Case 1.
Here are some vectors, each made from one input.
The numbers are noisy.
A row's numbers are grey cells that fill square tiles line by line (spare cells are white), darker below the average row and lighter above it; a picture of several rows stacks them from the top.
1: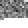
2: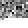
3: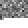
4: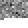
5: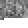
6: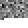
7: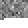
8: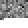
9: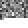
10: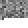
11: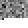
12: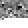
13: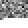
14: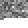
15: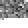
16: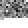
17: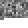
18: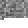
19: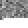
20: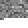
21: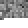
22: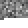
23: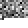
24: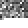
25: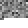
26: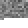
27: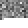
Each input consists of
a point on a 5-point line.
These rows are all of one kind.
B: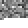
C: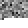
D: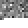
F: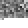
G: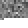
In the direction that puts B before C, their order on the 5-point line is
D, B, C, G, F.
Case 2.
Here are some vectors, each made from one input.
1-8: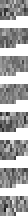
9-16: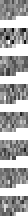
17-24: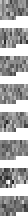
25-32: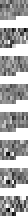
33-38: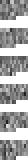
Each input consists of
either a fixed value, or three true/false values.
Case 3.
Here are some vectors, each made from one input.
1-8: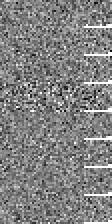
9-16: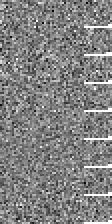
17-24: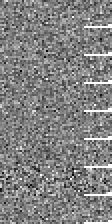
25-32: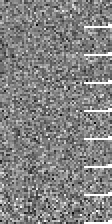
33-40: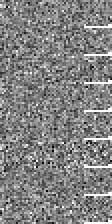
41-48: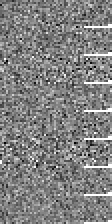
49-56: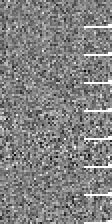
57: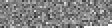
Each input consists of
a point on a 7-point line.
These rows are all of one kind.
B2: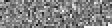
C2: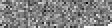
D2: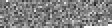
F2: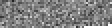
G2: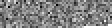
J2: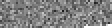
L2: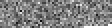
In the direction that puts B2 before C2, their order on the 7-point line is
L2, D2, J2, G2, F2, B2, C2.
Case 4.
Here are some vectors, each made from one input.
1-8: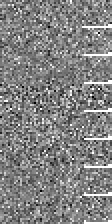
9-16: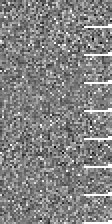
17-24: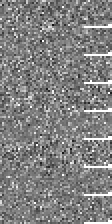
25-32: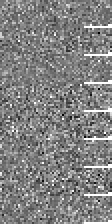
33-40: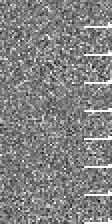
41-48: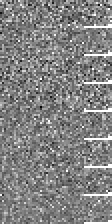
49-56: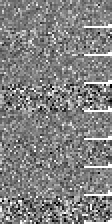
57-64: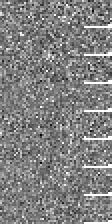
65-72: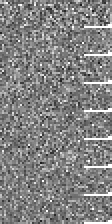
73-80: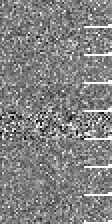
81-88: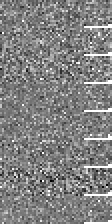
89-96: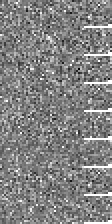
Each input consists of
a point on a 16-point circle.
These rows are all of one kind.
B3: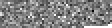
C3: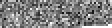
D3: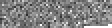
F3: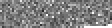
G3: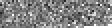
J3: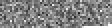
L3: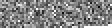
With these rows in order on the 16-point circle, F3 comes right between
C3 and J3.
